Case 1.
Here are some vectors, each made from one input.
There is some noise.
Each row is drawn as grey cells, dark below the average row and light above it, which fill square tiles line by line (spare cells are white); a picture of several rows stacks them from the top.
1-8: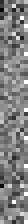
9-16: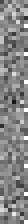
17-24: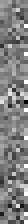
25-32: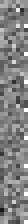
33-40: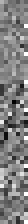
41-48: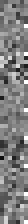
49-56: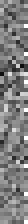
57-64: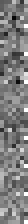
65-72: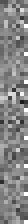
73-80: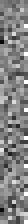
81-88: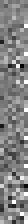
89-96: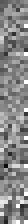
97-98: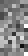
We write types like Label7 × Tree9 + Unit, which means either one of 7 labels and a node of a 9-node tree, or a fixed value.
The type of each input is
Bool × Bool × Bool + Circle8.
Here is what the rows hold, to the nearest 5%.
About 40% of them hold a point on an 8-point circle. The rest hold three true/false values.
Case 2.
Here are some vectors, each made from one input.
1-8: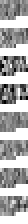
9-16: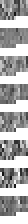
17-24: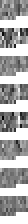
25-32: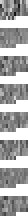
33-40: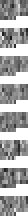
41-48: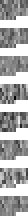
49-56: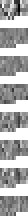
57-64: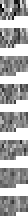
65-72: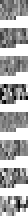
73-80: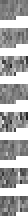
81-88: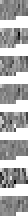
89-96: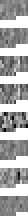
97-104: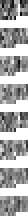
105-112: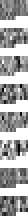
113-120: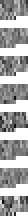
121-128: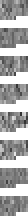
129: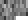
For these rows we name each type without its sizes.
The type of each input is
List(Line).
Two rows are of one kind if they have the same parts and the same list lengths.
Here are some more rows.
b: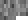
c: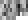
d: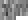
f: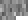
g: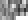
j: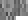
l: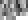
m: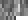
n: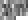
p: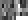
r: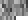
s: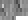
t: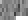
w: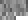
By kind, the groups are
b, c, f, l, m, r, s, t, w
d, j, n, p
g

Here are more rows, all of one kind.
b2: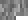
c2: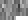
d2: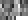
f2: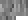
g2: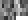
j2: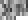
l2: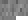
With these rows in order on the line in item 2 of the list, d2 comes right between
b2 and j2.
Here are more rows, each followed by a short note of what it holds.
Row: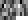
the empty list
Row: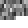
the empty list
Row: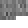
a list of one item
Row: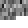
the empty list
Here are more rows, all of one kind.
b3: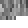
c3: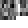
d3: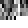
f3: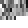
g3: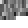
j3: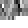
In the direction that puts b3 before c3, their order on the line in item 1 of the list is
g3, f3, b3, c3, j3, d3.
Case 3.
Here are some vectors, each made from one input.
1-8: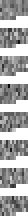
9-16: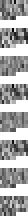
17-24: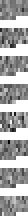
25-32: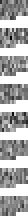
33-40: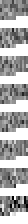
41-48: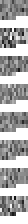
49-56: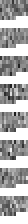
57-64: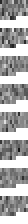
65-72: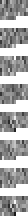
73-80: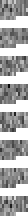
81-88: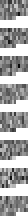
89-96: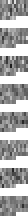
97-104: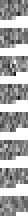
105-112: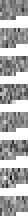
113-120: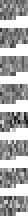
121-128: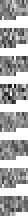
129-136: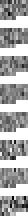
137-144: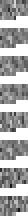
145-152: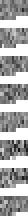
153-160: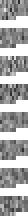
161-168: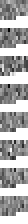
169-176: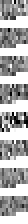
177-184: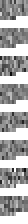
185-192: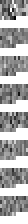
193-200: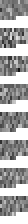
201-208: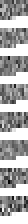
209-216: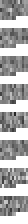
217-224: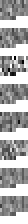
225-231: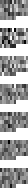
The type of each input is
Circle14 + Line10.
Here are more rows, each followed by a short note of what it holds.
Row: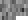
a point on a 10-point line
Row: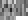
a point on a 14-point circle
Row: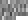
a point on a 14-point circle
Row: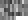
a point on a 14-point circle
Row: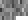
a point on a 10-point line
